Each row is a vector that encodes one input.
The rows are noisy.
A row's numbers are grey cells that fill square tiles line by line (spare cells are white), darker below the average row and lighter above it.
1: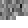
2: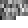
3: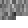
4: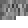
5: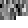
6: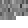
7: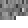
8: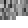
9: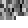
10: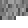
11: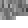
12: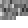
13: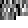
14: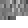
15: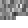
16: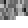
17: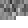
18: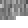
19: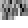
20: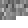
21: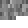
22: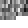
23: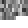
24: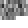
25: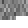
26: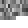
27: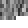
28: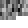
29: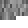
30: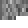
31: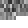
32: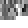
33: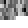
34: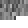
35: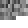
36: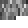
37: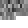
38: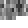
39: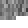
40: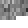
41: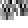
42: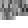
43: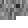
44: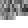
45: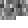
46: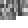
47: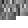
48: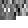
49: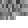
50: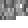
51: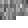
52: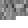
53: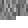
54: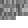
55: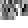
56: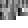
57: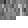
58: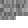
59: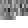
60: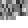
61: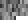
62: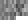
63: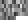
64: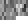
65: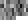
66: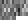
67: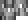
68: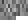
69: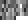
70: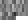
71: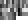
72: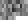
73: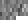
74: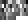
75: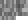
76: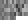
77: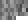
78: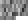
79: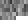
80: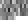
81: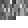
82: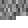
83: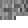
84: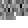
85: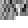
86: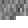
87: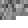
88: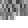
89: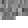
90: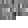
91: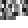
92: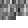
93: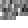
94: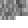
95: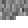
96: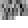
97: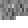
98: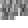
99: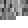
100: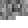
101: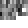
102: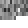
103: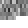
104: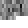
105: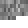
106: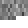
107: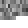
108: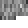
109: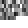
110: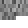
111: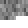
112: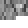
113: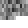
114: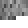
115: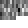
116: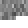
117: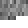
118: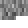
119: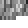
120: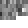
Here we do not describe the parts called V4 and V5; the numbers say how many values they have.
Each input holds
a node of a 7-node tree, together with either a true/false value and a value of V5, or a value of V4.
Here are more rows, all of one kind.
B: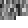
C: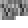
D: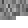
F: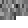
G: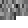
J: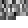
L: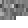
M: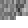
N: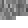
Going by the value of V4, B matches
D and N.
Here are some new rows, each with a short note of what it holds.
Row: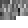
a node of a 7-node tree, a true/false value and a value of V5
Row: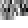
a node of a 7-node tree, a true/false value and a value of V5
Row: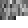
a node of a 7-node tree, a true/false value and a value of V5
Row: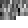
a node of a 7-node tree, a true/false value and a value of V5
